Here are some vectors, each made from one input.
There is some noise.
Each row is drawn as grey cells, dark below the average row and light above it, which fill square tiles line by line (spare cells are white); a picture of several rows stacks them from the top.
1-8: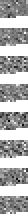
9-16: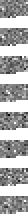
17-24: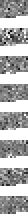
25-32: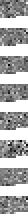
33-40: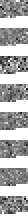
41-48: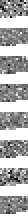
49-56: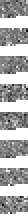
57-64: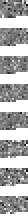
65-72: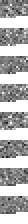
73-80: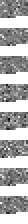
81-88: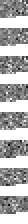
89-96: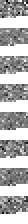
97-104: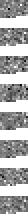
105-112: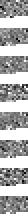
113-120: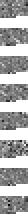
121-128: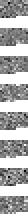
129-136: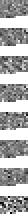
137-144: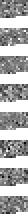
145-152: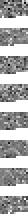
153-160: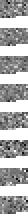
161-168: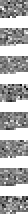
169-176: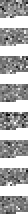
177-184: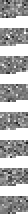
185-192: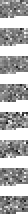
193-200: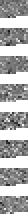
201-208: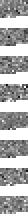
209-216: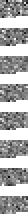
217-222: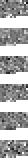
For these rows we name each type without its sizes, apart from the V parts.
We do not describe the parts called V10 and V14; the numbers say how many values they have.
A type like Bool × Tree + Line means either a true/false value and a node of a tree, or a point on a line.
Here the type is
(Bool × Bool × Bool × Bool × V10 + V14) × Line.
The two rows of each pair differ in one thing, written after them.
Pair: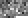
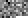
one of the four true/false values
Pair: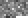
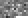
the place on the line
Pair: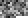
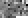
the value of V10
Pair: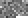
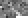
one of the four true/false values
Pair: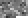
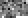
one of the four true/false values
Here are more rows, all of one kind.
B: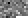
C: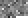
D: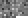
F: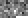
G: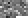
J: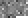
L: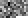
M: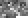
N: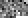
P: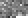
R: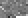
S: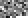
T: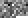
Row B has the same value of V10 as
L and T.
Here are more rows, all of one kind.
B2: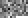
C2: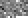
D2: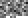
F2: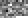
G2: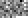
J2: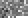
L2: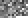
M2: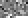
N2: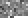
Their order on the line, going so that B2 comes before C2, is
J2, G2, F2, L2, B2, D2, C2, M2, N2.
